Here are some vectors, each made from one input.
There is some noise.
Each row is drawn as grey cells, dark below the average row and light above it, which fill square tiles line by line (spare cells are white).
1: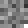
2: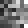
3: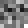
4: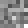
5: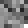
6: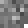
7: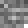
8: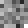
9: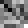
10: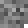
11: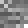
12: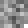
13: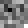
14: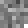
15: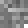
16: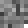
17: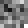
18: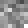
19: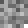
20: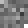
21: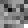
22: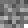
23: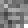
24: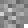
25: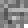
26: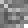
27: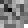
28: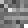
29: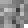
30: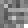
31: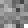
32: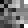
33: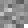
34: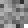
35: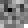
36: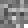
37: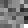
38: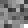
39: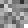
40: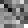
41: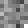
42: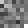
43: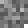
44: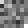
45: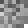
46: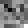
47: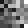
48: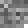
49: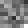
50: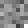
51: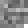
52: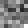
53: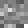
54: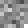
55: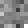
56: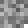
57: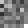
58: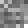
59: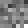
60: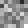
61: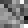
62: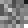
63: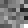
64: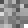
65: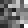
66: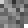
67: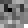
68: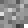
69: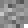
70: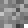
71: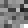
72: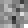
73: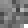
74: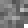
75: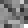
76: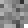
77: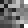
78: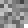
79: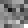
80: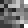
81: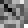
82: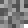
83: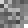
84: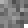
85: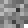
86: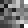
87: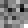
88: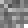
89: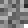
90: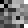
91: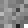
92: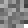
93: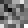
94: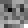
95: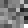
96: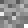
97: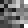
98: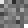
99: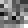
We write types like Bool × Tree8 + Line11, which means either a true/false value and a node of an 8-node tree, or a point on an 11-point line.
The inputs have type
Line6 + List2(Circle6).
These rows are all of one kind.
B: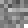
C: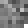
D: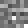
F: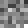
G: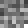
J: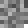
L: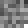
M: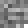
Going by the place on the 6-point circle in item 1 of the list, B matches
D and M.
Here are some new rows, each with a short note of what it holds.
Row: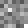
a list of one item
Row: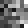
the empty list
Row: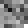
a point on a 6-point line
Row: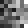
the empty list
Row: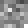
a list of one item
